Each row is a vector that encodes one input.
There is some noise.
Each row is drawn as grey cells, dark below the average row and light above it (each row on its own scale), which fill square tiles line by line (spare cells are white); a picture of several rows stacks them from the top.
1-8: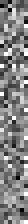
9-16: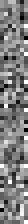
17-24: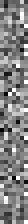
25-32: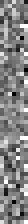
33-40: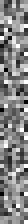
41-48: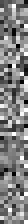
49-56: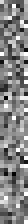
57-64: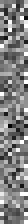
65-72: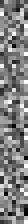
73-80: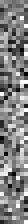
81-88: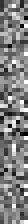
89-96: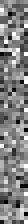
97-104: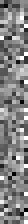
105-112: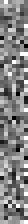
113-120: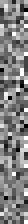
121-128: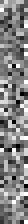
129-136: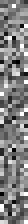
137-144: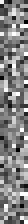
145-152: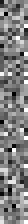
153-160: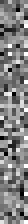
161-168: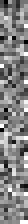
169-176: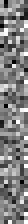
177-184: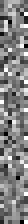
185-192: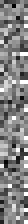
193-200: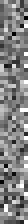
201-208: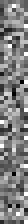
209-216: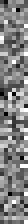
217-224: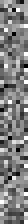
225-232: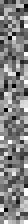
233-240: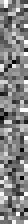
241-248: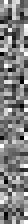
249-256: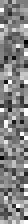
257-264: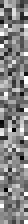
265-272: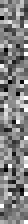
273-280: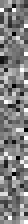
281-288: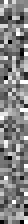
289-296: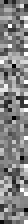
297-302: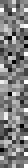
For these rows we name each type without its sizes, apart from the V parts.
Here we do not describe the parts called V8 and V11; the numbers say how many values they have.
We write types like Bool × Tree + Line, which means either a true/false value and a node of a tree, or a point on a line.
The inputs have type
Bool × Bool × Bool × Bool × (Line + V8) + V11.
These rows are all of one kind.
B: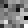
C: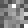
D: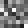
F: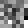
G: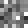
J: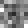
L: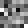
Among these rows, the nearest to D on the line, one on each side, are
J and L.
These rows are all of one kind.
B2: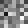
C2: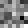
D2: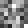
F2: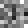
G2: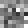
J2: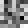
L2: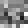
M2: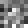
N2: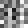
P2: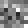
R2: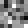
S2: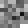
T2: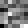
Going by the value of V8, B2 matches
F2, N2 and S2.
